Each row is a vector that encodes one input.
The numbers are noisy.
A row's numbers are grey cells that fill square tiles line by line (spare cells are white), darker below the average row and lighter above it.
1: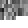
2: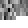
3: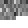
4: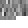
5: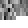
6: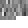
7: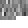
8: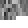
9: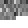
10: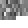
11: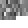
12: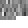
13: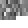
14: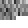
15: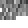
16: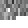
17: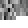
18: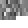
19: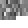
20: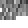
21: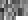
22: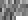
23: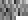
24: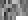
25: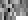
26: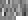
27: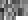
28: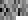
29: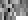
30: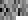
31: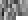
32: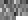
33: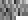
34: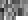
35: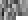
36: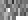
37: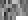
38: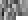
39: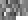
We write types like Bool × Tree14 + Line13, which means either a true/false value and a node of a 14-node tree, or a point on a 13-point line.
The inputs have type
Bool × Line6.
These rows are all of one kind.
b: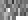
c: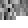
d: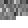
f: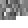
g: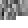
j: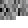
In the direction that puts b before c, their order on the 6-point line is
j, g, f, b, d, c.
